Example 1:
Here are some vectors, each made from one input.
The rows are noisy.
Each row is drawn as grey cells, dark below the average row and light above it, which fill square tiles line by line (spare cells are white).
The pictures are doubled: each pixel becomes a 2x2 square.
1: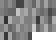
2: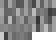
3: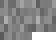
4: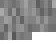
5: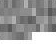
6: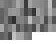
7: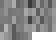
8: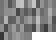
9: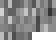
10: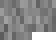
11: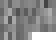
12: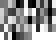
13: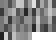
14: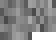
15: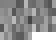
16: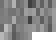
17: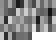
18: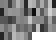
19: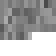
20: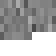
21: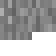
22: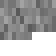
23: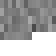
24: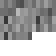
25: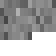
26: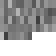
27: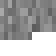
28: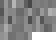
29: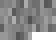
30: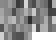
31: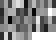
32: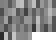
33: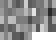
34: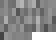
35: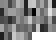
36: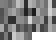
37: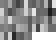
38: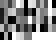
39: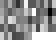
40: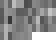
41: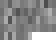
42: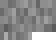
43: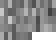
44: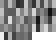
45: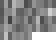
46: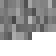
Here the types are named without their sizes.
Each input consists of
a point on a line.
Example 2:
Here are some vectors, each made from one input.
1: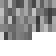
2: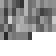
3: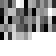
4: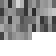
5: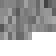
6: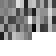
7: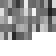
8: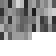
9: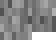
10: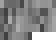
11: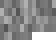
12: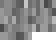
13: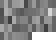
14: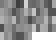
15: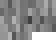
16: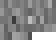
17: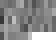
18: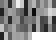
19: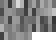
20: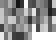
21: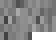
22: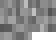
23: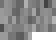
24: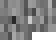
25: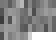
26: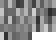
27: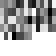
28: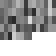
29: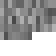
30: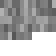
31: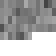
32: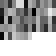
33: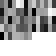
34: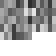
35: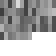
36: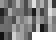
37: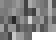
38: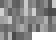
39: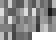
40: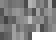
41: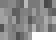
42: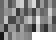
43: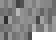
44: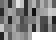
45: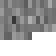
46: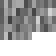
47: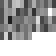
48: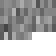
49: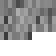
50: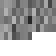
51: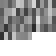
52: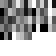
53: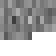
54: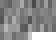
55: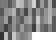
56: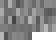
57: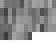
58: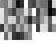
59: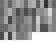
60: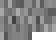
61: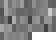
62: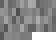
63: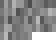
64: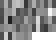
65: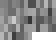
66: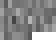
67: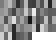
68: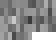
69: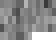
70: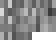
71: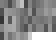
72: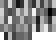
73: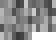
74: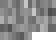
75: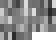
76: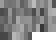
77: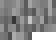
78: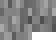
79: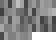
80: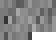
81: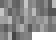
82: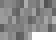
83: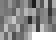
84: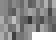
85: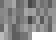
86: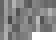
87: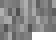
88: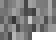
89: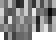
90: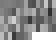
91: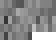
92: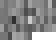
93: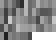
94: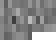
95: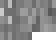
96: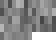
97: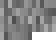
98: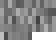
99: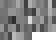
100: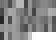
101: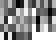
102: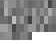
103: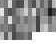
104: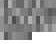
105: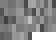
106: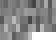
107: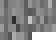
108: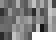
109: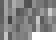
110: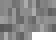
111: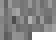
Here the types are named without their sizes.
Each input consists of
a point on a line.
